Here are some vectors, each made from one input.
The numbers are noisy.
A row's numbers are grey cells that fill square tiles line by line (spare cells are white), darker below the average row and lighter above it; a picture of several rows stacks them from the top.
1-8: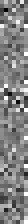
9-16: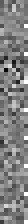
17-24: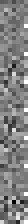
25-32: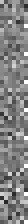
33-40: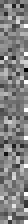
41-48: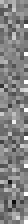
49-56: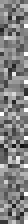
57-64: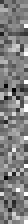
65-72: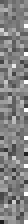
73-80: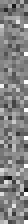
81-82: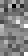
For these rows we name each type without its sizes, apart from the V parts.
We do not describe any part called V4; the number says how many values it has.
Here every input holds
a point on a circle, together with either a point on a line, or a value of V4.
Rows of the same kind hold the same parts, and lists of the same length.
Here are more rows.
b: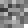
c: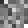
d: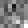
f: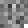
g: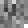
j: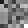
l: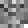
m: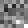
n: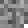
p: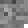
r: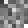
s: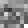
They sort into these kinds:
b, c, f, l, r
d, g, j, m, n, p, s

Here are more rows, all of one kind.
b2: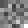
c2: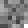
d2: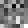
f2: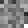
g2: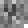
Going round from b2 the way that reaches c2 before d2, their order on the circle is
b2, f2, c2, g2, d2.
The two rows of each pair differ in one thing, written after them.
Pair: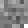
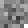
the place on the line
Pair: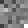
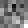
the place on the circle
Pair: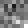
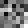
the place on the circle
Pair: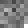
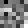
the place on the line
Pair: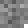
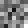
the place on the circle
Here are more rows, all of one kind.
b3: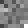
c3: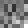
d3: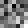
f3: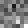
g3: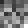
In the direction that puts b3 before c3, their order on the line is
b3, d3, c3, f3, g3.
